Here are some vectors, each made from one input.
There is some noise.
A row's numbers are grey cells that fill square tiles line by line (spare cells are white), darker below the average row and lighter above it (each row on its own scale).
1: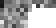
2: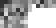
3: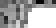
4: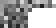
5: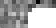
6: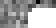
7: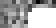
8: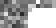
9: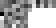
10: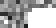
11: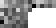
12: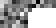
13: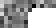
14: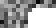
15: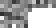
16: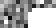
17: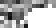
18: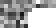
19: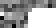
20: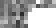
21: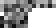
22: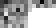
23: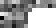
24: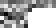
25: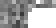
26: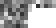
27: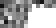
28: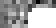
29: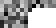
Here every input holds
one of 7 labels.
